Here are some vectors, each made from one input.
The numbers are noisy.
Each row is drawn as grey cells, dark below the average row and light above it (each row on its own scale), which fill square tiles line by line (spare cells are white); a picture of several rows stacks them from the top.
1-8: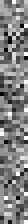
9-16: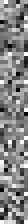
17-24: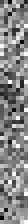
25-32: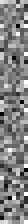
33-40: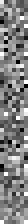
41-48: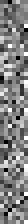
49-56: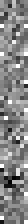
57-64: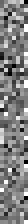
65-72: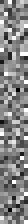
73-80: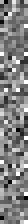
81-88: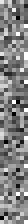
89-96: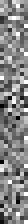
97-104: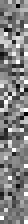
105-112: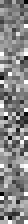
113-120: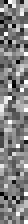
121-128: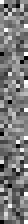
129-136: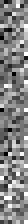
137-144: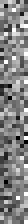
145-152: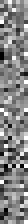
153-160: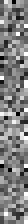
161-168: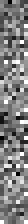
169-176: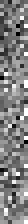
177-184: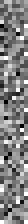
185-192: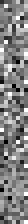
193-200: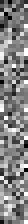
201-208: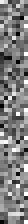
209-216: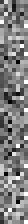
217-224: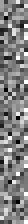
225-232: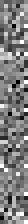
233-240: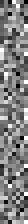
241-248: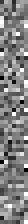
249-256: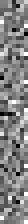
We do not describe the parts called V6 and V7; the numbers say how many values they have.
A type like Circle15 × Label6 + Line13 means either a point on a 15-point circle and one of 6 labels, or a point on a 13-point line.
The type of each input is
Bool × V6 × V6 × V7 + Circle9 × Circle9.
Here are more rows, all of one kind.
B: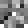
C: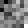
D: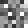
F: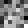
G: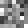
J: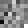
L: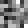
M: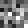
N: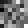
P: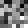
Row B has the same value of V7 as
C, M and N.
